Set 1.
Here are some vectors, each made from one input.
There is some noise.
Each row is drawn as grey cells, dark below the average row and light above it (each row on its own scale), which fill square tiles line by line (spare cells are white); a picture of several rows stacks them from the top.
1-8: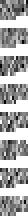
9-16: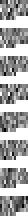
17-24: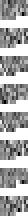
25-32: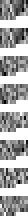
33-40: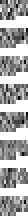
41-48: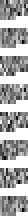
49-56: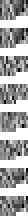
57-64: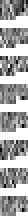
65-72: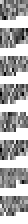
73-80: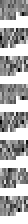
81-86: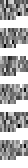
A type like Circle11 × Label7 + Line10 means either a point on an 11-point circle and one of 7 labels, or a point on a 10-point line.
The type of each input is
Line13.
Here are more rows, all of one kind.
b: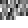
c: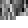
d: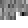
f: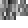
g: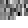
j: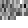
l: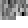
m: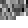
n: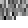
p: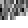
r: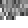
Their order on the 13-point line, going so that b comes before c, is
j, g, b, r, d, l, f, n, p, c, m.
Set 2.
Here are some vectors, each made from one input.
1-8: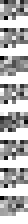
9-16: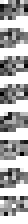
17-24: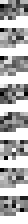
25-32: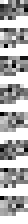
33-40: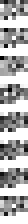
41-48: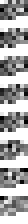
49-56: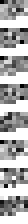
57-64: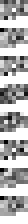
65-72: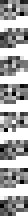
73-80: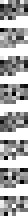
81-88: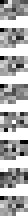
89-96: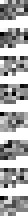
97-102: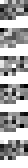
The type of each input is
Bool × Bool × Bool.
